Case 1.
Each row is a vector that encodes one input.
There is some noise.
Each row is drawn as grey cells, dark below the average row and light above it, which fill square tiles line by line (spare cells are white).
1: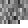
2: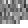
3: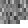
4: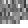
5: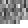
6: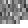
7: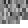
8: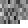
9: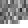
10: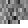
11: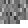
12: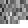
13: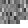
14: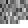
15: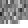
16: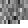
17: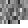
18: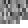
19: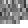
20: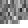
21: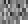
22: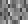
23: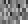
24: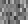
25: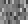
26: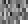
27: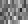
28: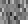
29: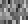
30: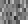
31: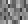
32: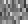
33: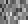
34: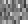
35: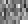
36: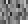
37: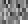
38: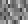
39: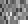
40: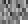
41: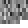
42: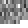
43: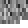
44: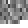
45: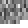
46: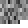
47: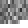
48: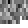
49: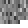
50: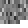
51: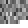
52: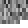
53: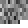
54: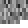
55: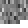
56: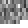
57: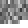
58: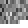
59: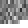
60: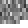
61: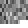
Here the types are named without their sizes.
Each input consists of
a point on a line and a true/false value.
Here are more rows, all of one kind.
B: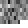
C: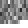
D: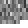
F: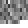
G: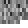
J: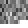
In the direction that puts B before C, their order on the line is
B, D, F, C, G, J.
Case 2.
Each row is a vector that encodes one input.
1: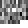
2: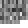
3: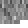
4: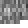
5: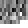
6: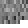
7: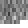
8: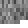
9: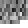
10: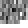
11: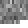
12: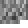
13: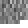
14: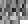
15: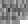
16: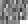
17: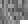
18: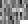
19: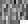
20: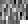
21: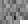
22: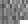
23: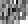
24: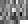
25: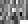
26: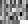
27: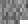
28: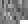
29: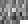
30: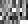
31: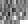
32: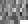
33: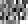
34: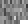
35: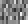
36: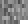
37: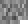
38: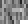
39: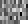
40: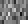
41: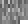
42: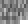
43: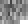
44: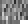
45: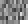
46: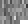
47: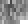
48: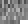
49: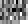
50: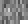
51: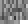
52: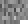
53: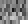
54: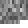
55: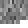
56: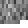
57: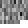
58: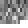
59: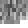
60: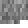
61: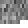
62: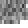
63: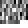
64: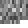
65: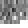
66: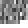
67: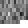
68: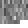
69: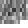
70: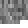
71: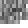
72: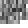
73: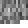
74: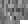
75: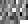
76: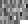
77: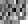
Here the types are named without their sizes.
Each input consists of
a node of a tree and a true/false value.
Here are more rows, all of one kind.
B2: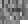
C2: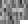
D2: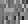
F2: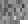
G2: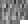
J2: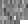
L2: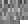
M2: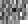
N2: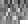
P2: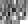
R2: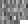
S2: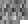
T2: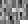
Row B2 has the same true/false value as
D2 and M2.
